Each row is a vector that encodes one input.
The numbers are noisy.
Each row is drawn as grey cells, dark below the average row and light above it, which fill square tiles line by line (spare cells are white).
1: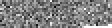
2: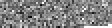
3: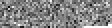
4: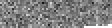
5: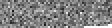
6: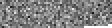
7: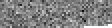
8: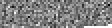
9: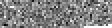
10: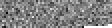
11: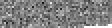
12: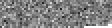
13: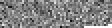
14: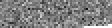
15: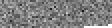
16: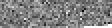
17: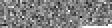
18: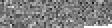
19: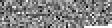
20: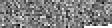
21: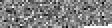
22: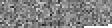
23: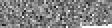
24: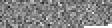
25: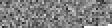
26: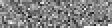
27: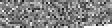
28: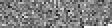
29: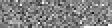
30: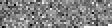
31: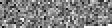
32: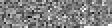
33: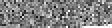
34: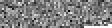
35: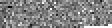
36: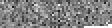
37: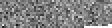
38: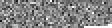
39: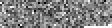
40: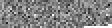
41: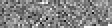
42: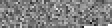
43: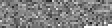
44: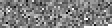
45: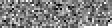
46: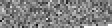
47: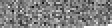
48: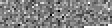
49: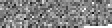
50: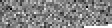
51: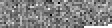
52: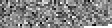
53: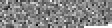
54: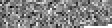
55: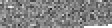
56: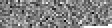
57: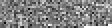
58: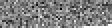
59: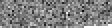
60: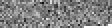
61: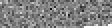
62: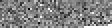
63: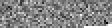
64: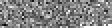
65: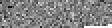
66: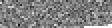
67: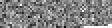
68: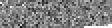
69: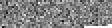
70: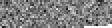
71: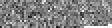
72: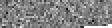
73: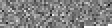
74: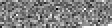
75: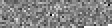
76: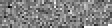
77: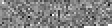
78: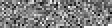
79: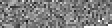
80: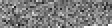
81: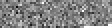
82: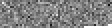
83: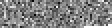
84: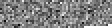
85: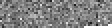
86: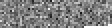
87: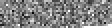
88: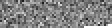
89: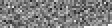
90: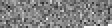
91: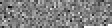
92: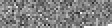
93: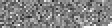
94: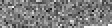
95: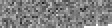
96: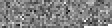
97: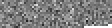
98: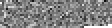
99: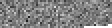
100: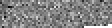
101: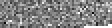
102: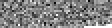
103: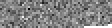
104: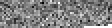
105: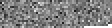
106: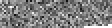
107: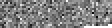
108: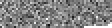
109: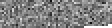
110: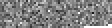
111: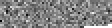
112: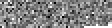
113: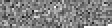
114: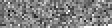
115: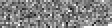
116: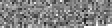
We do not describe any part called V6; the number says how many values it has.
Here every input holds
a true/false value and a value of V6, together with either a fixed value, or a node of a 10-node tree.
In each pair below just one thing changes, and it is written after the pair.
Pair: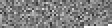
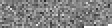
the node of the tree
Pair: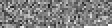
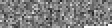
the node of the tree
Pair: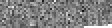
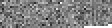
the true/false value
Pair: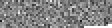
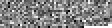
the true/false value
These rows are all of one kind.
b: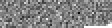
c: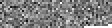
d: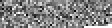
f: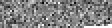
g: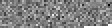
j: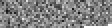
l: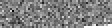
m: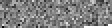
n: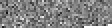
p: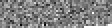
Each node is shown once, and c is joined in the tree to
b.
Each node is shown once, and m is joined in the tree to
d, f and n.
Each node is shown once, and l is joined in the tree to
b.
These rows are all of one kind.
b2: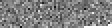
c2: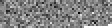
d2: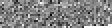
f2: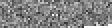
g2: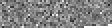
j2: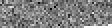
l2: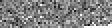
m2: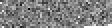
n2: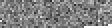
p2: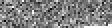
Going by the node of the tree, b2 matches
c2, j2, l2 and n2.
